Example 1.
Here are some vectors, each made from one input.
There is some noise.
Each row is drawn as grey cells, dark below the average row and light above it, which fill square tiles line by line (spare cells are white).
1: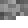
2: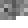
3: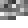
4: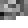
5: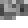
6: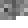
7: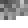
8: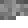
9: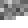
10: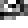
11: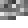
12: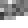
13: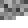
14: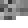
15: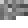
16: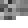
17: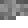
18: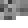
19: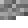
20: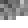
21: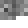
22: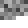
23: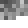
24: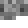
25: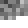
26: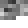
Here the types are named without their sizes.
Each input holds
a label.
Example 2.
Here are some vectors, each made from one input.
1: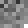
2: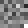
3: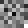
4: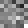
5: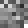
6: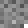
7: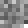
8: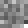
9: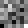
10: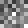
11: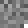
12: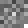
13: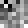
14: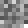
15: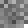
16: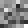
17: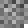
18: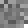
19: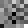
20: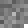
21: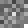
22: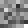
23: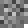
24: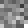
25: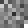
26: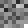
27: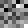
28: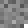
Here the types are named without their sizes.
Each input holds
a point on a line.
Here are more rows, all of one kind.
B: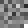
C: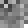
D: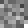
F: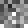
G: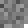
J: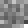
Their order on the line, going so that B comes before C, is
D, B, F, G, C, J.
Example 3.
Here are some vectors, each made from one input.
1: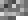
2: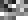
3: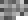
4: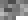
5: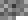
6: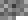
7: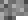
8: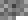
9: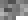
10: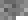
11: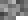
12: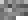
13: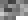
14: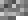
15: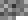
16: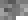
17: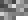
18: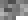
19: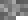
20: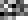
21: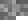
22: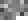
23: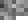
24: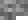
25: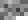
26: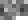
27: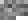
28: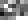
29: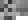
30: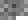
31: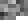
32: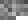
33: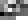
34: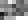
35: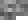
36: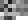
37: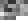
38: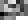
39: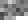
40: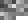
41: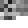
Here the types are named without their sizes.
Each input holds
a label.
